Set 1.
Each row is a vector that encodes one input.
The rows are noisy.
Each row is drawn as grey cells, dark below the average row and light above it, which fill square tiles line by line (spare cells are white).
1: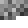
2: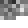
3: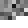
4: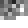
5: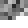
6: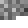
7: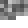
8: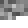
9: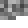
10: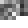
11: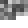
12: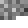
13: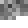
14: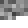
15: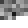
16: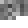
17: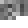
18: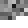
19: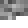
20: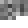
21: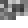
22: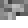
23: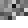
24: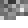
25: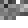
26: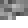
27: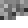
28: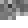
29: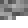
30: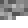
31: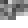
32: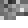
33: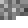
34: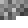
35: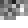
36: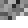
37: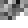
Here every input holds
a point on a 6-point line.
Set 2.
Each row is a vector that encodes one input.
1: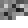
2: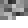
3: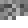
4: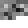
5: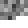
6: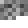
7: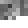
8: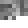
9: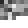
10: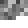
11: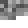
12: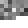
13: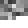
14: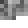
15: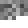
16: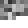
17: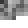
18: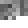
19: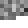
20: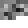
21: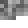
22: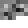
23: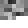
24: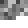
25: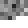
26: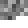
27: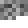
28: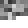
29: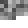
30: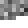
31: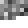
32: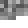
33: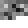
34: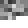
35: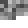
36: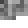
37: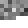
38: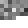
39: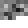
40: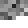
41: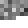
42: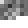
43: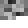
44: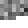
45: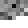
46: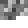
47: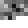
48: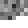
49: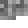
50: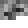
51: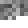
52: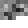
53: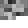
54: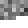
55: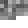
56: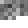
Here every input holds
a point on a 6-point line.
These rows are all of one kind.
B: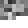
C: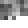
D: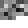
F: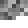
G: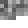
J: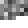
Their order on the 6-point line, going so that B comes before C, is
B, J, C, G, F, D.
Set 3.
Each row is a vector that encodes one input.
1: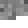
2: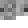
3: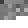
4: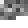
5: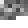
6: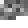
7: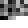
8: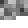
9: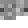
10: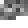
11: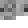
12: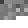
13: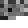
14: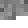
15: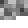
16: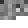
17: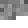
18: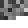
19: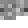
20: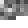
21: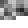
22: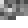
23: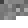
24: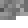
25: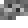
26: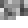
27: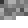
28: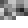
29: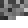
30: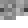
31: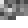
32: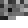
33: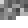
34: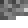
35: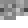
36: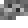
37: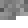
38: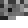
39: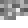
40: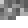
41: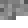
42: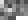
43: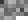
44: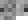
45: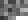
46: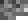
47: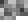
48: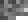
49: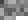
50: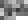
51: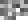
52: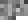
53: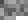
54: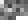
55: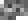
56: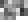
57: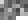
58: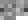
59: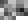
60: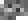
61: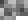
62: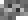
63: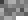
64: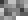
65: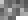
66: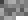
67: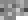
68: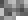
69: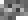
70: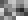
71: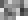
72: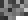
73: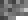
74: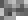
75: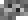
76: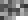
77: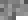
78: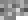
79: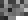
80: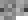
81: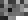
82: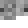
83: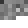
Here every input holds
a node of an 11-node tree.
